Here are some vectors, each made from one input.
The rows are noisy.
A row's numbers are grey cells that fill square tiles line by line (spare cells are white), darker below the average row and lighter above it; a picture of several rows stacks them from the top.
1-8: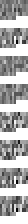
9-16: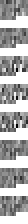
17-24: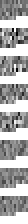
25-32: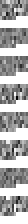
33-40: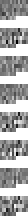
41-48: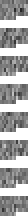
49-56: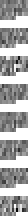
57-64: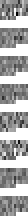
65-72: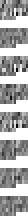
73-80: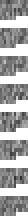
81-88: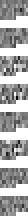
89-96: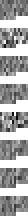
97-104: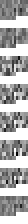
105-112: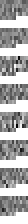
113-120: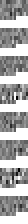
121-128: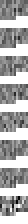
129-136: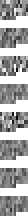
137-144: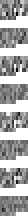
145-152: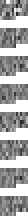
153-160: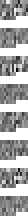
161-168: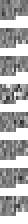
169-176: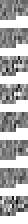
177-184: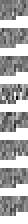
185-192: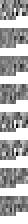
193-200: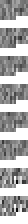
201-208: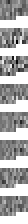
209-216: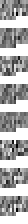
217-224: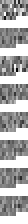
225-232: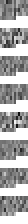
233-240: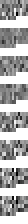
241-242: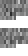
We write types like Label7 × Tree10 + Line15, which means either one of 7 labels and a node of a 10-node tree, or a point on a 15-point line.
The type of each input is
Bool × Line6 × Line6 + Label12 × Label12 + Unit.
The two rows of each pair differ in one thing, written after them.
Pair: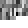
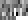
the place on one of the two 6-point lines
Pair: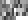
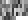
the place on one of the two 6-point lines
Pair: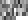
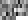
the place on one of the two 6-point lines
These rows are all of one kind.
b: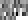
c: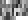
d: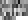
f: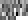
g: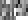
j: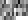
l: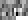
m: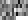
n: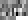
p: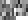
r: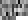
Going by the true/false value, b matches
f, l and n.
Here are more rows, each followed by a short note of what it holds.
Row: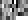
a fixed value
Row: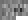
two labels (each one of 12)
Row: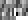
a point on each of two 6-point lines and a true/false value
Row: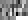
a point on each of two 6-point lines and a true/false value
